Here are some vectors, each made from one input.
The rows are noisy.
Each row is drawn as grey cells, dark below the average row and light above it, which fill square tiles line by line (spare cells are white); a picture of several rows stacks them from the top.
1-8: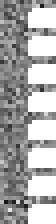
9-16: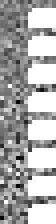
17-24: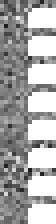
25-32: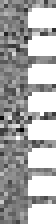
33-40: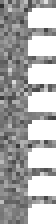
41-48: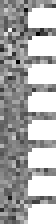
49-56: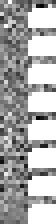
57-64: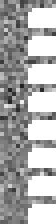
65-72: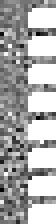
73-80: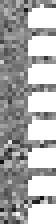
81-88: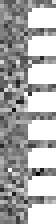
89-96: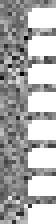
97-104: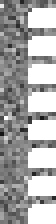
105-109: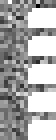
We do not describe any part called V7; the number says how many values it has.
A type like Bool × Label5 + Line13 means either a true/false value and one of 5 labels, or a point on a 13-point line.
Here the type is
Circle5 + (Circle6 + Unit) × V7.
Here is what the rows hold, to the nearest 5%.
About 20% of them hold a point on a 5-point circle. The rest hold a value of V7, together with either a point on a 6-point circle, or a fixed value.
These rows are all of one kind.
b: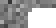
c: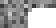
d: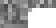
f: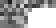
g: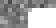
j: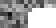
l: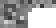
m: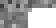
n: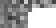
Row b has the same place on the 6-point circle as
d and g.
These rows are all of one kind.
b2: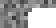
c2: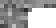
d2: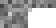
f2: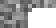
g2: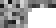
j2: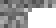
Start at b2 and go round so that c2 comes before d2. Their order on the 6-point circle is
b2, g2, c2, j2, f2, d2.
